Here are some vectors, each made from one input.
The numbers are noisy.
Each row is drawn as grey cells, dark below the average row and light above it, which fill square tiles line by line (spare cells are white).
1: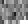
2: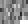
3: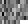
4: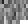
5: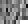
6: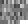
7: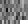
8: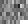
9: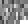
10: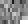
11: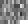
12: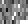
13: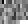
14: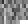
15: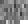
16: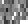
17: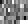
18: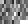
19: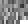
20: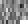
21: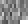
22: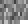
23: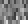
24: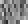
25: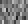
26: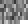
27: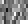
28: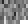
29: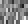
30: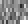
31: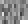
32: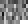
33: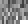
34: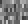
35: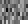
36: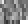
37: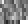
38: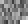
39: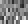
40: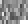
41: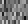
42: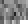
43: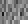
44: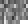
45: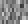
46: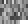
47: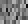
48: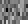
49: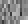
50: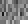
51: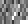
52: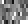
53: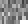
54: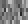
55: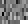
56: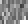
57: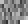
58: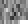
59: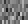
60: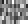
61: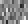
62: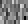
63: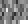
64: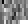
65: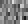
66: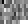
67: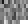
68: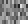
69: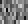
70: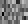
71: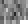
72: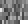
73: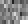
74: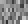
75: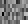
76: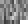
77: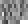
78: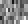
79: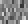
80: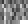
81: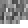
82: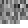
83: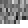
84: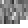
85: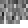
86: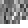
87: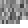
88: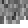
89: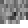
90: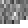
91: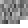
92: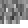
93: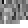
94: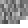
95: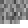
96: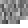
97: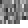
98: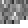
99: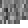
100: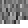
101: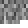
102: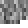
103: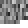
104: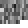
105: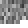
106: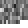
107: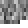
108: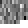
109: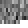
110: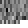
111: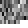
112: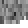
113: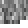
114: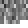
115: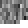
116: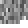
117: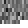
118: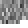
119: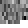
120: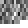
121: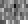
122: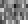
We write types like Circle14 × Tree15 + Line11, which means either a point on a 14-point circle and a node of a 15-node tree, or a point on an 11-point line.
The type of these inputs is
Line5 × (Line5 + Tree8).
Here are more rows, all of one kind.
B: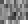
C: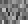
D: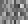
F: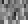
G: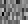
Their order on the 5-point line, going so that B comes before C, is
F, B, D, G, C.
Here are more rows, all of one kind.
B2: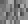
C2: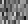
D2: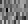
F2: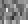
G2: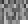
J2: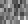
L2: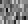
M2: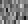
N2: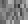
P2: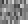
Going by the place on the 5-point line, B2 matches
J2, N2 and P2.
